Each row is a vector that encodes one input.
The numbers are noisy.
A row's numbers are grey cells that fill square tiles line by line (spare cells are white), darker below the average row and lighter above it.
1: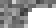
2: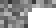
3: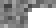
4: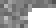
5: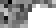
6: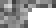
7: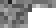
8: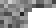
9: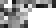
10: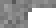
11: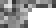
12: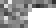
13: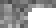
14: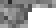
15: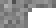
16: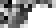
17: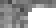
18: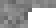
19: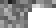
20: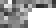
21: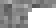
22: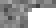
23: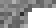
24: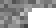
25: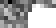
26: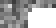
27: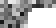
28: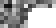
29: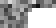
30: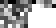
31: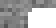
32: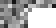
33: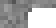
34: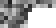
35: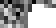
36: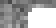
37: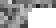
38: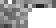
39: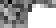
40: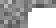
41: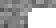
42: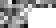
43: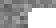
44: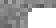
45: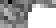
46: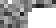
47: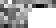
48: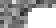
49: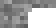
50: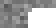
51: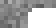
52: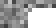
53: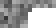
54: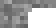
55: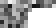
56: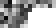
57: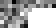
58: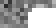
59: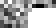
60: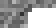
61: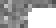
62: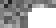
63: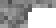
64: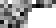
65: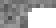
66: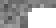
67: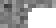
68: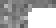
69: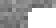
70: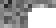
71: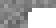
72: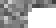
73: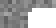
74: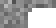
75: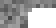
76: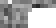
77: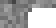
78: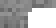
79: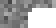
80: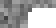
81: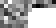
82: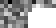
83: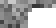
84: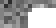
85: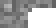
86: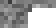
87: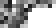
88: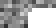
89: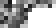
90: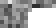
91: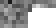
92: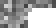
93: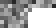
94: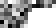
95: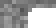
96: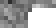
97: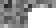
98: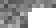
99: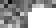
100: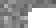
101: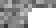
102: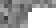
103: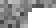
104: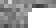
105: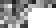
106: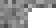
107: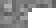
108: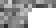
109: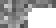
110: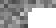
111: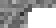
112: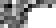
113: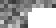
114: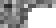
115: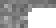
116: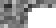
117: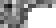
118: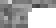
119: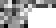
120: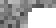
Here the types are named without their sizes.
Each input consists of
a point on a line.
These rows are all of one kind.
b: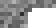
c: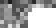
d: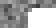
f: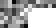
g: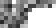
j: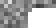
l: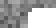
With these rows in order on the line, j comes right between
b and l.
